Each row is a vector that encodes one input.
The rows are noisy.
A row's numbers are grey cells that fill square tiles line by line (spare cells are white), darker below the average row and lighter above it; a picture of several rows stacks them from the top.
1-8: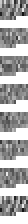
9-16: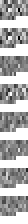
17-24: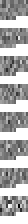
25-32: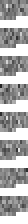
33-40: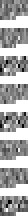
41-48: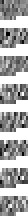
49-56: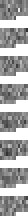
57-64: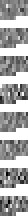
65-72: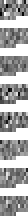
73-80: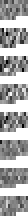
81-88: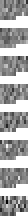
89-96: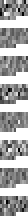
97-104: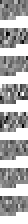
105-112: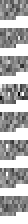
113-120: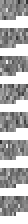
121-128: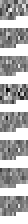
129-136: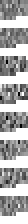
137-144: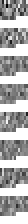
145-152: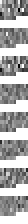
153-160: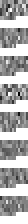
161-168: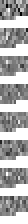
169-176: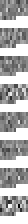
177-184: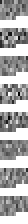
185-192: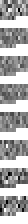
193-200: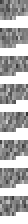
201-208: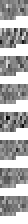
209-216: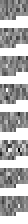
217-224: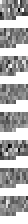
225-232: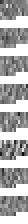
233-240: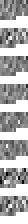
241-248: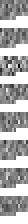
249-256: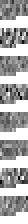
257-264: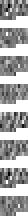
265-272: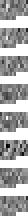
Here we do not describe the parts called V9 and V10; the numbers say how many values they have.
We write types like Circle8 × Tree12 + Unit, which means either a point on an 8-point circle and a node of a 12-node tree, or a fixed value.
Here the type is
Bool × (Label7 + (Line6 + V10) × V9).
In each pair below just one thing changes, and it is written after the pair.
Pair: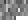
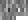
the place on the 6-point line
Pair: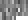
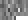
the place on the 6-point line
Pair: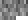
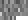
the true/false value
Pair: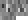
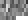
the true/false value
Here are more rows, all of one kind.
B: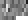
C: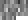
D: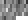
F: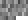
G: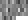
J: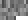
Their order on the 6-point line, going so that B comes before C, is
F, J, B, G, D, C.
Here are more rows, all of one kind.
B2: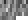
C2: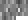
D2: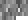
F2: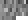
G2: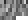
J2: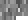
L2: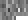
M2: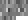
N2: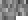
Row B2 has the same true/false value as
F2, G2 and N2.
